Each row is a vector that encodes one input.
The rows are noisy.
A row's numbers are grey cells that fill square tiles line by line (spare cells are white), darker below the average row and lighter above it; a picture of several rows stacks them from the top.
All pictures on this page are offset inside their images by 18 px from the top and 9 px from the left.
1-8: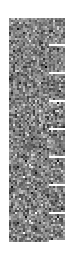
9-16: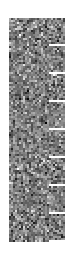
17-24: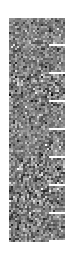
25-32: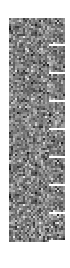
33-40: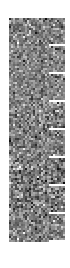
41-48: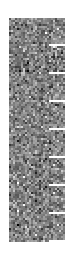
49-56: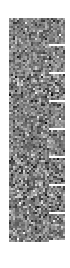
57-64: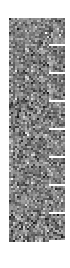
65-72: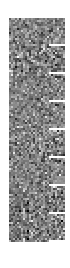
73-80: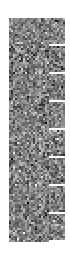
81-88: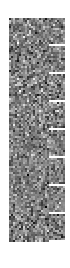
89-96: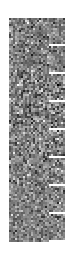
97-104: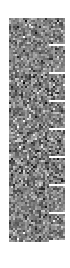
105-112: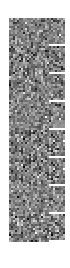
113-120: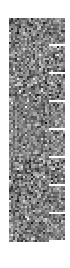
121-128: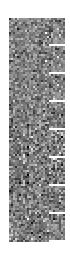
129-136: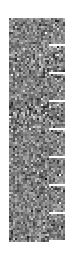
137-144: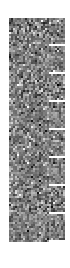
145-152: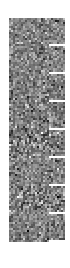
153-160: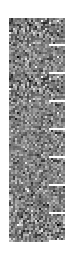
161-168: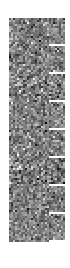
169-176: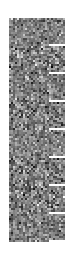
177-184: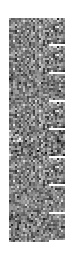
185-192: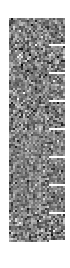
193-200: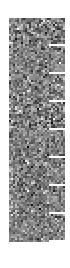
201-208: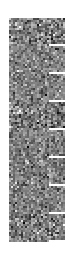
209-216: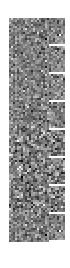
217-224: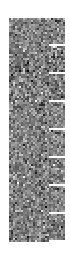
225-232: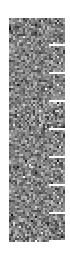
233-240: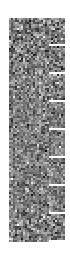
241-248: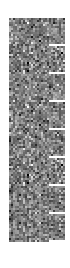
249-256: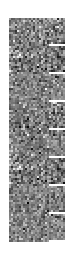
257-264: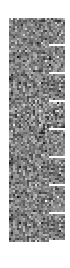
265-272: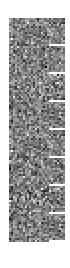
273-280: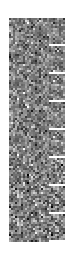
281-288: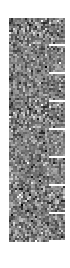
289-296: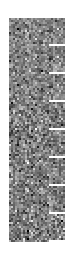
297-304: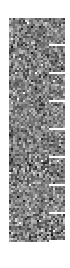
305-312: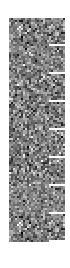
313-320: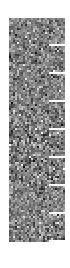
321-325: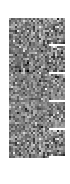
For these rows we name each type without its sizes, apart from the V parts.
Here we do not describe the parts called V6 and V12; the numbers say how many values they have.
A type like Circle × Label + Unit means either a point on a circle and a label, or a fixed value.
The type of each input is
Bool × V6 + Circle + Line × V12 + Tree.
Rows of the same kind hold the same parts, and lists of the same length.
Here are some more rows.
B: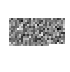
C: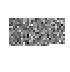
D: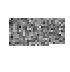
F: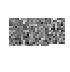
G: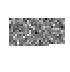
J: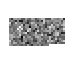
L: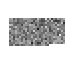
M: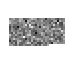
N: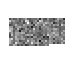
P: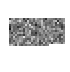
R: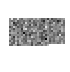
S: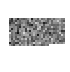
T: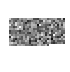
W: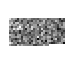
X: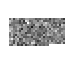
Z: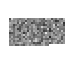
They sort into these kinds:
B, J, T, W
C, D, F, S
G, M, N, P, X
L, R, Z

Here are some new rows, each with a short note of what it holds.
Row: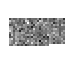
a true/false value and a value of V6
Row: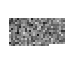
a node of a tree
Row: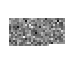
a true/false value and a value of V6
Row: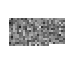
a node of a tree
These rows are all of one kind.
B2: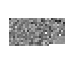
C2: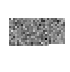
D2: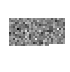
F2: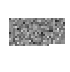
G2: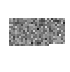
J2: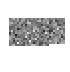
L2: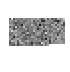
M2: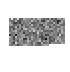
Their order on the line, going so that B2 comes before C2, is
J2, D2, F2, B2, G2, L2, C2, M2.
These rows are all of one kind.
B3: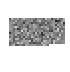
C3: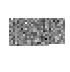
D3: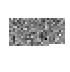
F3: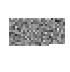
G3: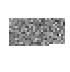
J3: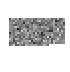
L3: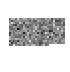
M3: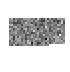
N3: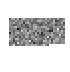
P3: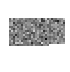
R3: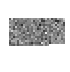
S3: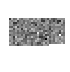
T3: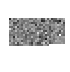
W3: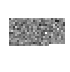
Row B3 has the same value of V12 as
D3, J3 and N3.
